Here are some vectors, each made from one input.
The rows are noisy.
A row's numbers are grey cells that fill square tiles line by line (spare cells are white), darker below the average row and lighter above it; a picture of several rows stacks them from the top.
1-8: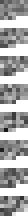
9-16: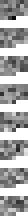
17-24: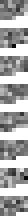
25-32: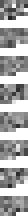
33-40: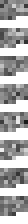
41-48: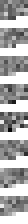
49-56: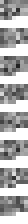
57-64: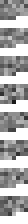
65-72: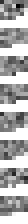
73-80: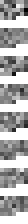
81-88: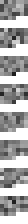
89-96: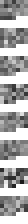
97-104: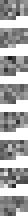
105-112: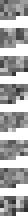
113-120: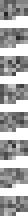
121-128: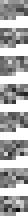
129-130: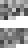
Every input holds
three true/false values, together with either a point on a 6-point line, or a node of a 13-node tree.
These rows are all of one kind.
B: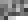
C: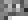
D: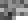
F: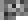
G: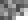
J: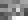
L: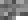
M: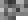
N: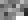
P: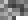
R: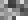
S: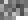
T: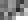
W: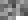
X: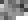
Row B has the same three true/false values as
C, P, S and T.
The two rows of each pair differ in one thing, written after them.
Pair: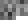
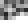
the node of the tree
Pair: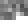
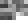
one of the three true/false values
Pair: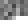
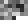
the node of the tree
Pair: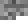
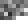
the node of the tree
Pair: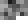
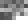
one of the three true/false values
